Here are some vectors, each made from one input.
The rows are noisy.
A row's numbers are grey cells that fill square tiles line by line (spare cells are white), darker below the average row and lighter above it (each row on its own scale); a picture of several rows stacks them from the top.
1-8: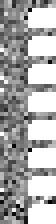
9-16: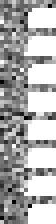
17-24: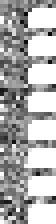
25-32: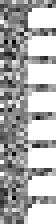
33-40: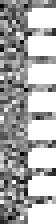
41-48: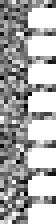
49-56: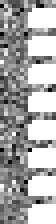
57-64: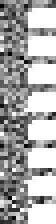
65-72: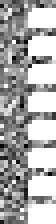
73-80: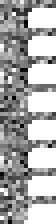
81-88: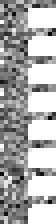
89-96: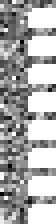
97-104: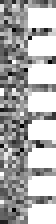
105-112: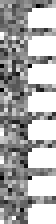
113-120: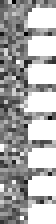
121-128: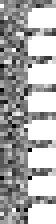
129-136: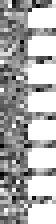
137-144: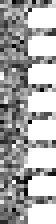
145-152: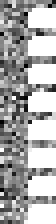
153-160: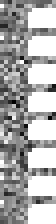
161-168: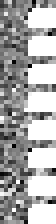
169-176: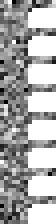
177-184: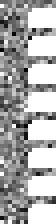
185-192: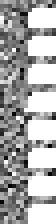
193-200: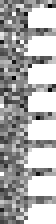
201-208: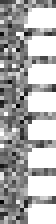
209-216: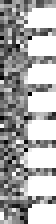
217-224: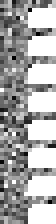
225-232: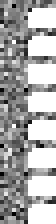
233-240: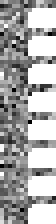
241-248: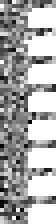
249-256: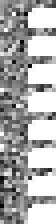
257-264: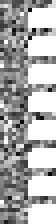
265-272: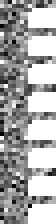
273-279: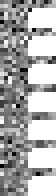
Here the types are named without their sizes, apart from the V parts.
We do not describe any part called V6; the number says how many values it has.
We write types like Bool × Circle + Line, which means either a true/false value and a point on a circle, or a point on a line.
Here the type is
Line × V6 + List(Circle).
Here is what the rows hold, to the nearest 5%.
About 50% of them hold a point on a line and a value of V6. The rest are lists of points on a circle.
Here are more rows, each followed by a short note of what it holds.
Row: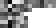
a point on a line and a value of V6
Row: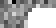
a point on a line and a value of V6
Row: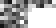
a point on a line and a value of V6
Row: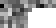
the empty list
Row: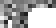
a list of one item
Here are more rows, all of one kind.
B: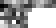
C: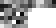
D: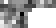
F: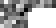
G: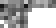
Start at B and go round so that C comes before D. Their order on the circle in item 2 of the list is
B, F, G, C, D.
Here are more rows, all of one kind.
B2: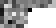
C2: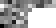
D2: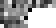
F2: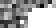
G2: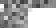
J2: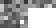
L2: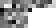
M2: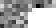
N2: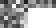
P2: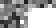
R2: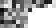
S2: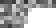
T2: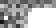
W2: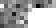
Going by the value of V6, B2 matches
N2, S2 and T2.
